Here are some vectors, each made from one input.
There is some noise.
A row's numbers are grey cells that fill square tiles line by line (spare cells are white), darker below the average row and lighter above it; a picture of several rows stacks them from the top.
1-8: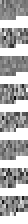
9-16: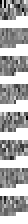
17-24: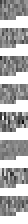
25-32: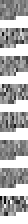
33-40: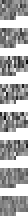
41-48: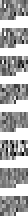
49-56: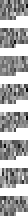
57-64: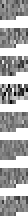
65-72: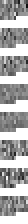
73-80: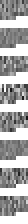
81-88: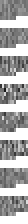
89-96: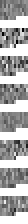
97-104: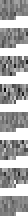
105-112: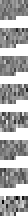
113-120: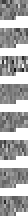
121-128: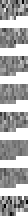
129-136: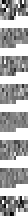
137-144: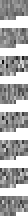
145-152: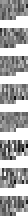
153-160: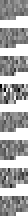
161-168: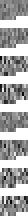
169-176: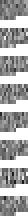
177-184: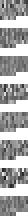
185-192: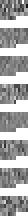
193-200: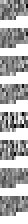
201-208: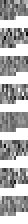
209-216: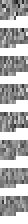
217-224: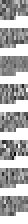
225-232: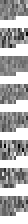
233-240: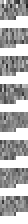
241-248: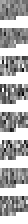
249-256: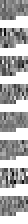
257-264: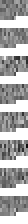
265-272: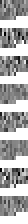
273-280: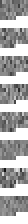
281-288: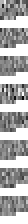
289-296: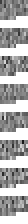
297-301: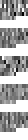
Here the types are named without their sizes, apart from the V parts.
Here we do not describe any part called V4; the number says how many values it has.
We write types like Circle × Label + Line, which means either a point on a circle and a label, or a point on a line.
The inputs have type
List(Bool × V4).
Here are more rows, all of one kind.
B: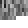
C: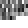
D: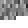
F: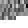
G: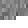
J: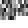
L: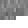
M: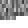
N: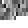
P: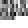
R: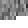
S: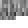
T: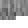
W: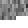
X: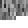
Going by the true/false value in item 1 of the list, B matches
C, G, N and X.
